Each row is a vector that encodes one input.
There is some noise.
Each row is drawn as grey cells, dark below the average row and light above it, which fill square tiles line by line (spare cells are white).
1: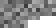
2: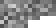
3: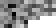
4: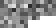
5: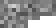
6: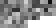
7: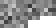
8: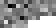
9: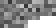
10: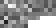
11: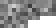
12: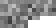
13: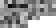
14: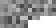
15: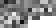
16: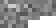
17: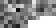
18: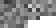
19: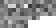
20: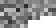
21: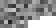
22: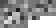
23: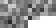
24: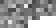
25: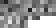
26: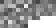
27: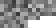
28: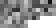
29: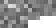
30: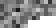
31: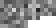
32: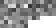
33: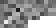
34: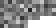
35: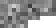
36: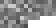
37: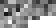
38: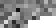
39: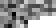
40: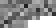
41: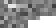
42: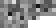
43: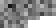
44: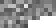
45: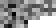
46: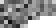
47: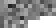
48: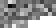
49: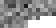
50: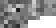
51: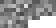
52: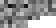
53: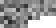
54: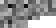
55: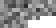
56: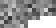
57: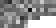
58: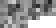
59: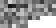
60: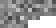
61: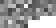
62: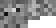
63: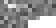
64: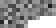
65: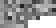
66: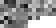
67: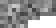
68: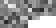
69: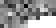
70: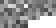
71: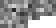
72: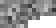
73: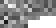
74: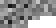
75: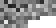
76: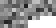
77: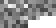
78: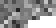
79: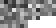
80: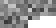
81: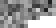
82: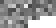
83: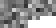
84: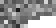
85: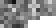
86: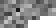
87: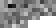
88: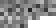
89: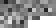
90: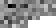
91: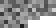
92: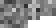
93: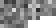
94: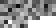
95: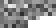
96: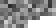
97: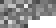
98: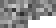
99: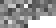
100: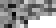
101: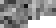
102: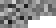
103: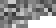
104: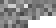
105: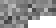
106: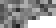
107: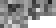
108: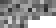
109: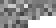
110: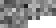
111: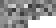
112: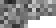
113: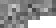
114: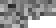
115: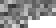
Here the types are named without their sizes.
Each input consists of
a list of points on a line.
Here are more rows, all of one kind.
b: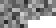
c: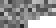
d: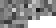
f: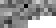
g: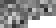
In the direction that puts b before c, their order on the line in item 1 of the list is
f, d, b, c, g.
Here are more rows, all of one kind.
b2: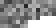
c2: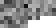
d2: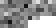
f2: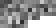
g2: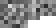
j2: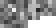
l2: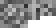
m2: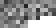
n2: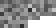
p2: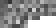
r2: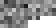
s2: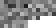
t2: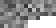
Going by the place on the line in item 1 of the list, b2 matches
j2, l2, m2 and s2.
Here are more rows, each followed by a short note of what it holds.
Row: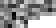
the empty list
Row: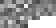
a list of one item
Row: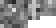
a list of two items
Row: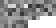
a list of one item
